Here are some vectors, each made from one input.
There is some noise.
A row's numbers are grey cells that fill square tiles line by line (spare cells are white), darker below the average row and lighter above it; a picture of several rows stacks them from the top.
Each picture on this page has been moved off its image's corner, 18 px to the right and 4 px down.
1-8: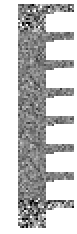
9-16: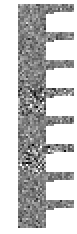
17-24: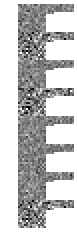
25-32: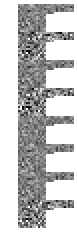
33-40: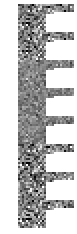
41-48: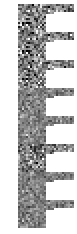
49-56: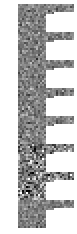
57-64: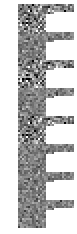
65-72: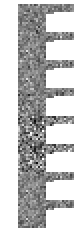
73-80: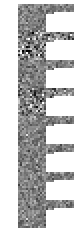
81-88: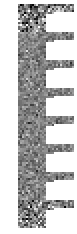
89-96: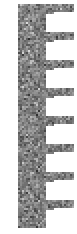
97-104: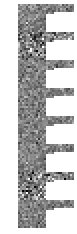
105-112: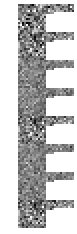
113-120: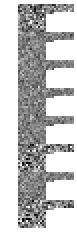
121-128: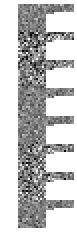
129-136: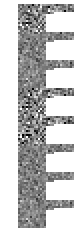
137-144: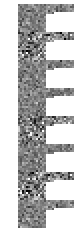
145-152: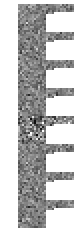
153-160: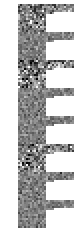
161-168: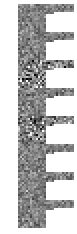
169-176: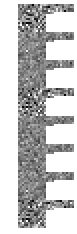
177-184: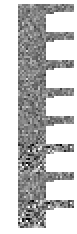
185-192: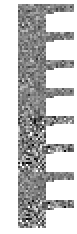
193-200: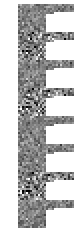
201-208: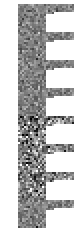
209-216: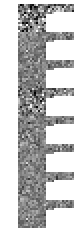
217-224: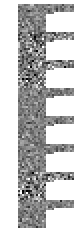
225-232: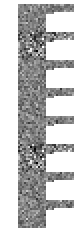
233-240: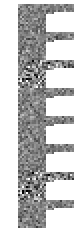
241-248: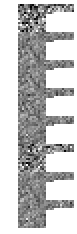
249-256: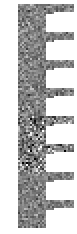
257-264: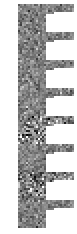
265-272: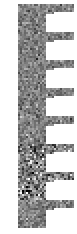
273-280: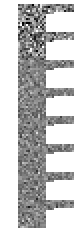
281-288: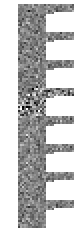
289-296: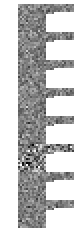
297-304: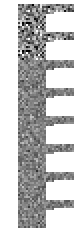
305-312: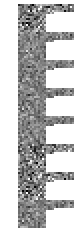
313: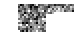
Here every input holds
a true/false value, together with either a point on a 9-point circle, or a fixed value.
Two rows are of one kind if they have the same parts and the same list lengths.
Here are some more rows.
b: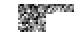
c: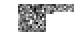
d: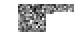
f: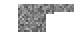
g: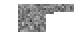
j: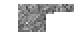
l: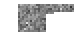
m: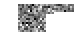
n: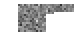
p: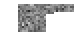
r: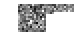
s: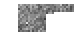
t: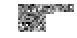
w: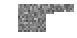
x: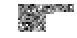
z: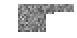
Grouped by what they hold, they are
b, c, d, r
f, g, j, l, m, n, p, s, t, w, x, z

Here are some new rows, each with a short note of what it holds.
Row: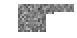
a point on a 9-point circle and a true/false value
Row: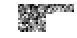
a true/false value
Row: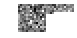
a true/false value
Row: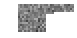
a point on a 9-point circle and a true/false value
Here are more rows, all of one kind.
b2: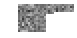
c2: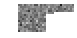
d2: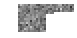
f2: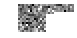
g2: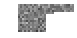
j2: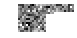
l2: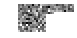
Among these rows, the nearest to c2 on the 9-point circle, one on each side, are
f2 and j2.
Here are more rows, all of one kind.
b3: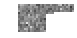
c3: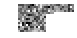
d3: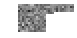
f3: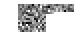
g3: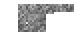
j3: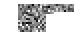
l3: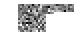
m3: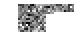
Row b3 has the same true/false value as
d3 and g3.
